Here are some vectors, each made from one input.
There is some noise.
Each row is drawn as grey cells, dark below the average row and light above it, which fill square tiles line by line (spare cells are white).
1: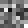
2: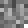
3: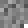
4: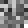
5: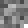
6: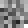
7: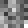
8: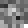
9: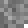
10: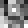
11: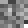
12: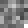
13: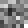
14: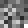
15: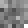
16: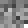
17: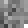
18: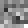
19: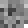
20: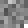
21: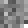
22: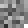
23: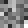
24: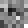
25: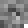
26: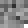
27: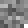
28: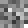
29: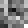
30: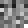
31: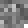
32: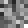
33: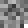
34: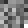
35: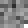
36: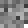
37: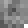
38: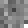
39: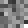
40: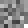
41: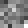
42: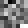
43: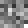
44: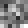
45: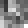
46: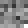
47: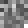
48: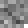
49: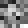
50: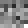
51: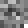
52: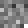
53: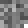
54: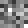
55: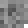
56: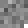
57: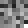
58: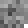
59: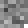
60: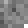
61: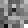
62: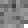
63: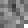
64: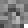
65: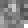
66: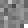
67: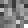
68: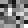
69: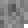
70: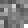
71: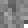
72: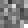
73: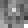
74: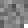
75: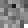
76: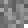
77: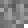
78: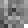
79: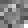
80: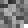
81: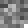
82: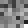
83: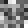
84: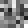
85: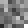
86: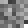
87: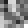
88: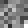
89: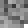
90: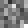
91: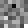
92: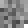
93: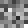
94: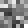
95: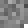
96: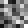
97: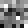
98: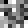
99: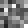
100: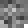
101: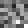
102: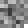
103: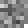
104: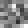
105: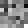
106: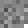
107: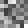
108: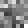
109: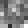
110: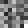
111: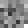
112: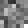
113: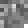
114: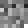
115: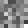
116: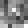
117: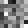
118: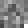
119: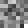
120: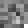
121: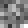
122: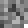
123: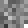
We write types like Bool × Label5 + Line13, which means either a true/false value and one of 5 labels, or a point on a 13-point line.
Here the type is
Bool × (Tree10 + Unit) + Tree9.
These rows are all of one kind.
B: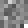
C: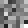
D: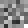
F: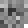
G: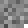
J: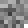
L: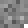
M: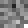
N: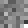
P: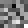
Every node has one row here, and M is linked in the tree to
F, G and N.
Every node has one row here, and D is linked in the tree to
G and L.
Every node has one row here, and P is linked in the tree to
C.
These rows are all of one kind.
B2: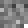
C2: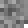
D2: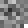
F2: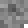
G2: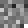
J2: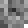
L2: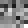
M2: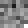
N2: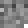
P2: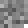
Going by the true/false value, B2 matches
G2 and N2.
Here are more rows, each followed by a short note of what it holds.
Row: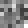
a node of a 9-node tree
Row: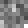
a node of a 9-node tree
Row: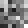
a true/false value
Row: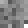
a true/false value
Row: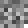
a node of a 10-node tree and a true/false value
